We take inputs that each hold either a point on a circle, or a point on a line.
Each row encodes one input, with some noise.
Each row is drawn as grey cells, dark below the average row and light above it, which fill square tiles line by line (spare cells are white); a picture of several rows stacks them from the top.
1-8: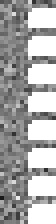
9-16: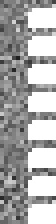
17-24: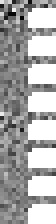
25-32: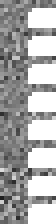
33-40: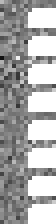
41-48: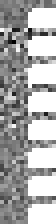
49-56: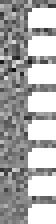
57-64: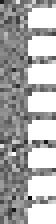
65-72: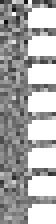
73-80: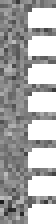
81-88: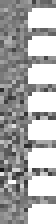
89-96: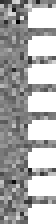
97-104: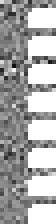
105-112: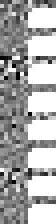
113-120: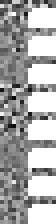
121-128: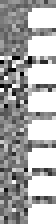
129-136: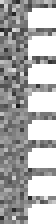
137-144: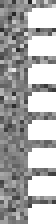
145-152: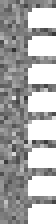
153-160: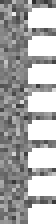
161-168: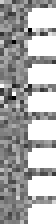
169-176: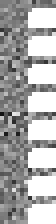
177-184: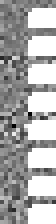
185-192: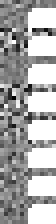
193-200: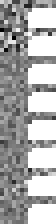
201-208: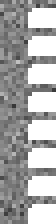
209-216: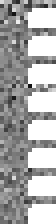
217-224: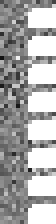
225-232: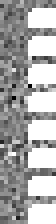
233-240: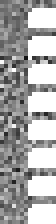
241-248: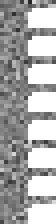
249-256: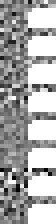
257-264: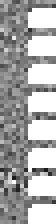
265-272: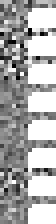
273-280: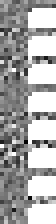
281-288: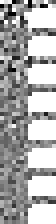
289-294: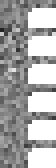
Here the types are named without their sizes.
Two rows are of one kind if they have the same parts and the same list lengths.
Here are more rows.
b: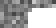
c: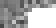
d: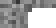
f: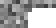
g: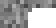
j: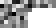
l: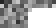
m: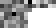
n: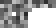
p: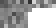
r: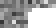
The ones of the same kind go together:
b, c, l, m, p, r
d, f, g, j, n

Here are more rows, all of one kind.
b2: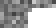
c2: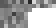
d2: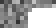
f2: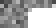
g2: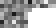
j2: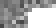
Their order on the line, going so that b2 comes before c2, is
g2, j2, f2, b2, d2, c2.
